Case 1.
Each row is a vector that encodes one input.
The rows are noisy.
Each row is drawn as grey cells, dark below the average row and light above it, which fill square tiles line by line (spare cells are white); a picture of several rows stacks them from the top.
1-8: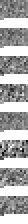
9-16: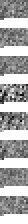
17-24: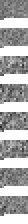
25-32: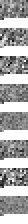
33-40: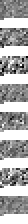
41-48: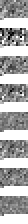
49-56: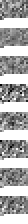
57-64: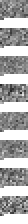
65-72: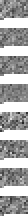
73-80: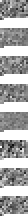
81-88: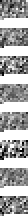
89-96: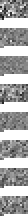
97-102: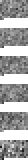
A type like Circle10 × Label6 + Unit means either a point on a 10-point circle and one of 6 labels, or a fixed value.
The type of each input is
Bool × Bool × Bool + Tree12 + Unit.
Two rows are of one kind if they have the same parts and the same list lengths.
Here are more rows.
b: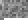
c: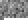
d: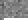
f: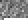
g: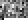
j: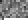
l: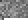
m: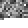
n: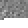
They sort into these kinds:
b, f, g, j, l, n
c, d
m

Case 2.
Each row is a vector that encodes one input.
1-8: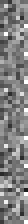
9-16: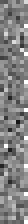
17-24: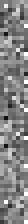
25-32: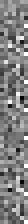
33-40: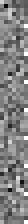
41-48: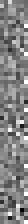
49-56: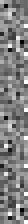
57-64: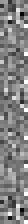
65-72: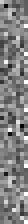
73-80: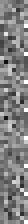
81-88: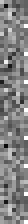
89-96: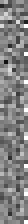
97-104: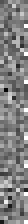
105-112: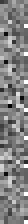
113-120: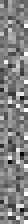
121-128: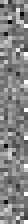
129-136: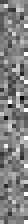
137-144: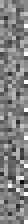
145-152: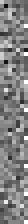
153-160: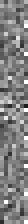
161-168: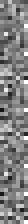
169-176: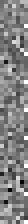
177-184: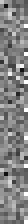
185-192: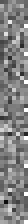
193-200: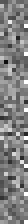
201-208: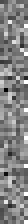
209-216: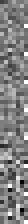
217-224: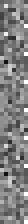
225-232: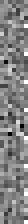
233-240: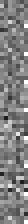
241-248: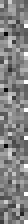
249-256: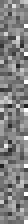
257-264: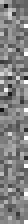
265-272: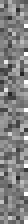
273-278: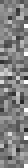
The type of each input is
(Bool × Bool × Bool + Unit) × Line7.
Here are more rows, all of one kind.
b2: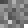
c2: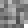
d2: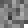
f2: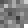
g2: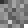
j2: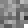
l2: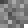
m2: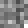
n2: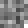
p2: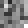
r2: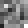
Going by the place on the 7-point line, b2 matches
d2, f2, g2 and l2.
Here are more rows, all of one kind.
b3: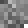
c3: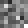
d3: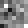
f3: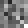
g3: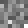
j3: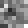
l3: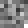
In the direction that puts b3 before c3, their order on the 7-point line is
l3, g3, b3, j3, d3, c3, f3.
